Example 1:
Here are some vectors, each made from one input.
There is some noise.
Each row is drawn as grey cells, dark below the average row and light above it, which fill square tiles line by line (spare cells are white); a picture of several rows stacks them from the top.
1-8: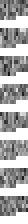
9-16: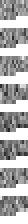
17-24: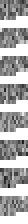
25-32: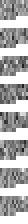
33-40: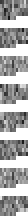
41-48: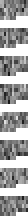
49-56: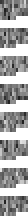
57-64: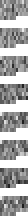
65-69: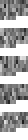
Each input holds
a point on an 11-point circle.
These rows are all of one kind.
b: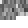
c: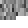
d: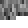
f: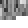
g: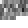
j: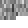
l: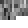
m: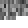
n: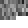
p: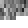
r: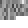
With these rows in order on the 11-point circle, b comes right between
c and g.
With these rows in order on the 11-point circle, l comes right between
d and f.
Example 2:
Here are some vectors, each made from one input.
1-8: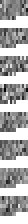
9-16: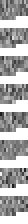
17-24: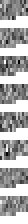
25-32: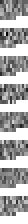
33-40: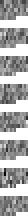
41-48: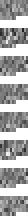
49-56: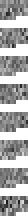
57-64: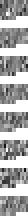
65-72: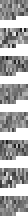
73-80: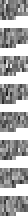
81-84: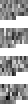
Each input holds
a node of a 15-node tree.
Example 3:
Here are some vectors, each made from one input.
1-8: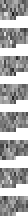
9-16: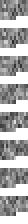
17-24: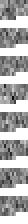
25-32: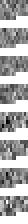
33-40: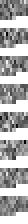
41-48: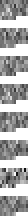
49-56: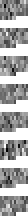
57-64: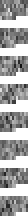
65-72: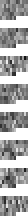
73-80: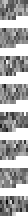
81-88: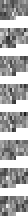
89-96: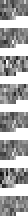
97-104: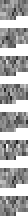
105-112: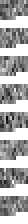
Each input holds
three true/false values.
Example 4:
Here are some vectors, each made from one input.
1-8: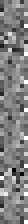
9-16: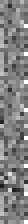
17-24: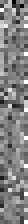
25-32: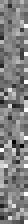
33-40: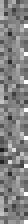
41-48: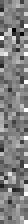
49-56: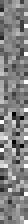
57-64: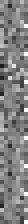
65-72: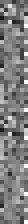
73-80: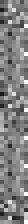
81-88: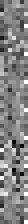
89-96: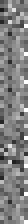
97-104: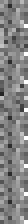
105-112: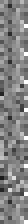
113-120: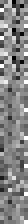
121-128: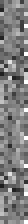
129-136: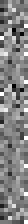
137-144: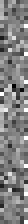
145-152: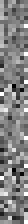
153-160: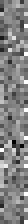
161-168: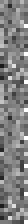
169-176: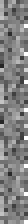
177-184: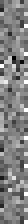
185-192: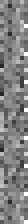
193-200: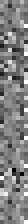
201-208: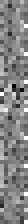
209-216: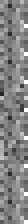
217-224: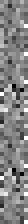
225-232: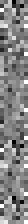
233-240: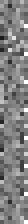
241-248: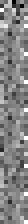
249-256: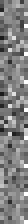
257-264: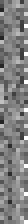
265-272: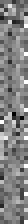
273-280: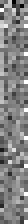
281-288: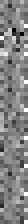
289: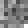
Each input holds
a point on a 6-point line.
